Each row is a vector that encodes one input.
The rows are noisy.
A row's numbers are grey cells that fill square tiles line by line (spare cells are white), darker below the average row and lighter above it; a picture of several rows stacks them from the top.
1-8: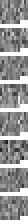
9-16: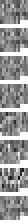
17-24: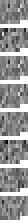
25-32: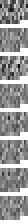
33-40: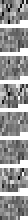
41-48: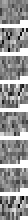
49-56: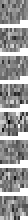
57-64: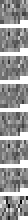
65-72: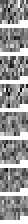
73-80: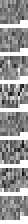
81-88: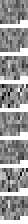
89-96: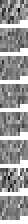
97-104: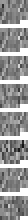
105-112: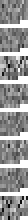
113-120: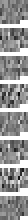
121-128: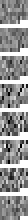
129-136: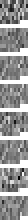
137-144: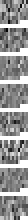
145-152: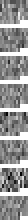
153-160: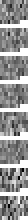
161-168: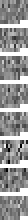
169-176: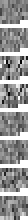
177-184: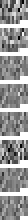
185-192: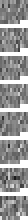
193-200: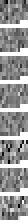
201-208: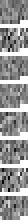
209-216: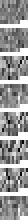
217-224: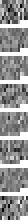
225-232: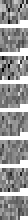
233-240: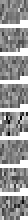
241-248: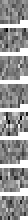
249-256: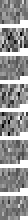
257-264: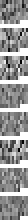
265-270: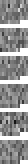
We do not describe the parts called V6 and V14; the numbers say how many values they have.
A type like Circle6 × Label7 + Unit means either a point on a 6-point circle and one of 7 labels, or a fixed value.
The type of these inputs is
(Bool × (Circle8 + Unit) + V6) × Line12 + V14.
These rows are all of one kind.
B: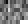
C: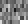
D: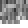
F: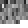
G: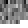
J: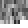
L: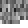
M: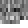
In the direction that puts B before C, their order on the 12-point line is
J, F, D, G, B, M, C, L.
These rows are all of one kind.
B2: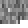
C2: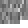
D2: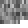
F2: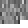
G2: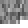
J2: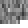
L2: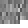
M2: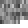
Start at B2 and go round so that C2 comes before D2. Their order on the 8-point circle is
B2, L2, F2, J2, C2, D2, M2, G2.
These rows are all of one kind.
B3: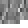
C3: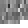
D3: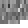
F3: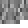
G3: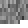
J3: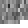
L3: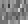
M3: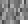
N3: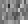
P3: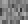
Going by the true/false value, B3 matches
F3, M3 and P3.
